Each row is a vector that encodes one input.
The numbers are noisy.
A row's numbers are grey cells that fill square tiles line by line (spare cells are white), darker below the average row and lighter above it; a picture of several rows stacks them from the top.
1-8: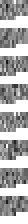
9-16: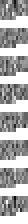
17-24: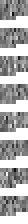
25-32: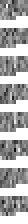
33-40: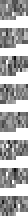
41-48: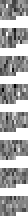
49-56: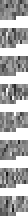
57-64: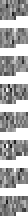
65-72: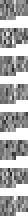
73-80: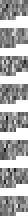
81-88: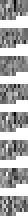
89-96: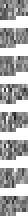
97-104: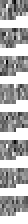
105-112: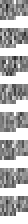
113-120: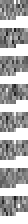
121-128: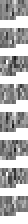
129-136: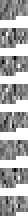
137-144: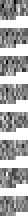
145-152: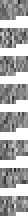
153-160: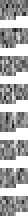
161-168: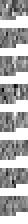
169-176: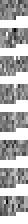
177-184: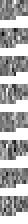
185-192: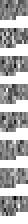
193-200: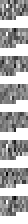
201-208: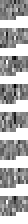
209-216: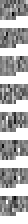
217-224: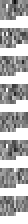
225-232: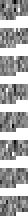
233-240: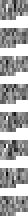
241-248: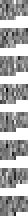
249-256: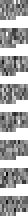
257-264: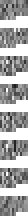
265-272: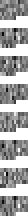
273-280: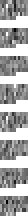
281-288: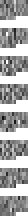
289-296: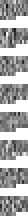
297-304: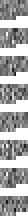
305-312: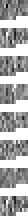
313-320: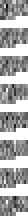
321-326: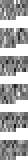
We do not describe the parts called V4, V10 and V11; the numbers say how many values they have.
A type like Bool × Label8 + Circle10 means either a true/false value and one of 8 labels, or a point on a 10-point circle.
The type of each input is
Label6 × Label6 × Label6 × V4 × V11 + (Tree12 + Unit) × V10.
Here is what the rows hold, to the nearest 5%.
About 40% of them hold three labels (each one of 6), a value of V4 and a value of V11. The rest hold a value of V10, together with either a fixed value, or a node of a 12-node tree.
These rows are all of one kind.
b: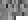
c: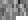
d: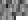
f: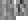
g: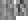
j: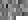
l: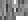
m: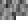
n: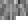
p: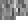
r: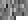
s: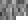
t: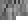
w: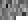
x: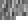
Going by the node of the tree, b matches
f, g, p and r.
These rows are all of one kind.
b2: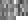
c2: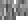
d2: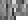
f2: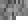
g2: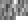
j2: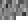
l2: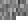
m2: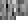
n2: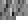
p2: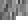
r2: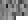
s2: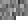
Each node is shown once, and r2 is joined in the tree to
m2 and s2.
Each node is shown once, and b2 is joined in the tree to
g2 and s2.
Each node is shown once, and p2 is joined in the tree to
c2 and f2.
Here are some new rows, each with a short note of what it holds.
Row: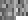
a node of a 12-node tree and a value of V10
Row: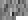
a node of a 12-node tree and a value of V10
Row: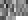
a value of V10
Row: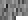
a node of a 12-node tree and a value of V10
